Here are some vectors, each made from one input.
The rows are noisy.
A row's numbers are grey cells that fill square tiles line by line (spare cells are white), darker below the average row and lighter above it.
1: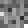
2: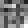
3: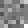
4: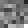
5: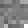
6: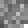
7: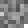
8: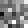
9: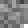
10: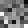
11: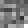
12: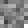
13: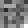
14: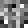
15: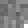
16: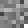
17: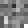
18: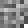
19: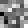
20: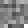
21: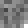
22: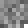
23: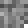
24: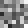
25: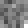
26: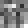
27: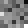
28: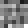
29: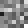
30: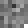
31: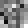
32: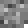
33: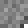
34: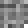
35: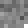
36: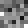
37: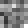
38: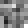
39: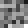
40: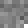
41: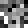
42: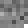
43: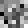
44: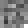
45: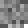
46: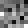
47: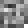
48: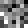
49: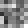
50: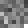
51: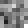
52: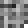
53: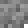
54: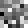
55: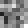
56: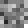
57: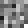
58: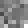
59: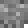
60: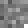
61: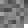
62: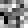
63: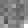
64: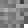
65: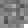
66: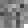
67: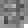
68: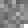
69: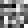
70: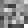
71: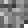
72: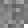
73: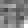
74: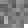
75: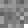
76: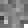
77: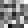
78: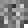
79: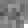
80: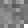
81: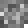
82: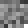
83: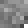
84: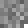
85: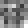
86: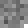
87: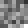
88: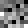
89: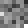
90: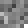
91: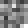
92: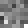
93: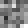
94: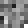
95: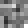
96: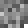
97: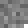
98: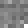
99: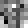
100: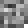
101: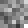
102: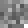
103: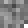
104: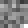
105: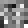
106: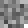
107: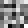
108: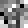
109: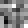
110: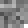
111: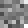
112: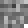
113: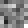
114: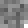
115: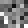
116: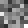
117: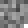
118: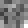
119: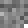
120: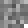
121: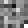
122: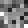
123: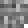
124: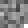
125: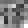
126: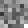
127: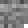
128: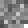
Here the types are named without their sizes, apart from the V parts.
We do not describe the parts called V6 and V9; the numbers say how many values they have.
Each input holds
either a point on a line, a true/false value and a value of V6, or a value of V9.
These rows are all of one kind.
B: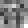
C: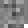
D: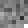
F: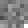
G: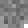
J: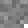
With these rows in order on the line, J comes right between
B and D.
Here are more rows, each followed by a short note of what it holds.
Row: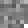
a point on a line, a true/false value and a value of V6
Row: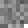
a value of V9
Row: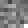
a point on a line, a true/false value and a value of V6
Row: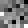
a point on a line, a true/false value and a value of V6
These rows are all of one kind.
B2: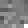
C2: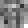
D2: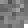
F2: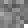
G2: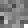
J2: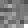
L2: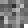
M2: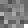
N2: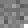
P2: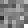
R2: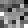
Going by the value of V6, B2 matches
G2, J2, M2 and P2.
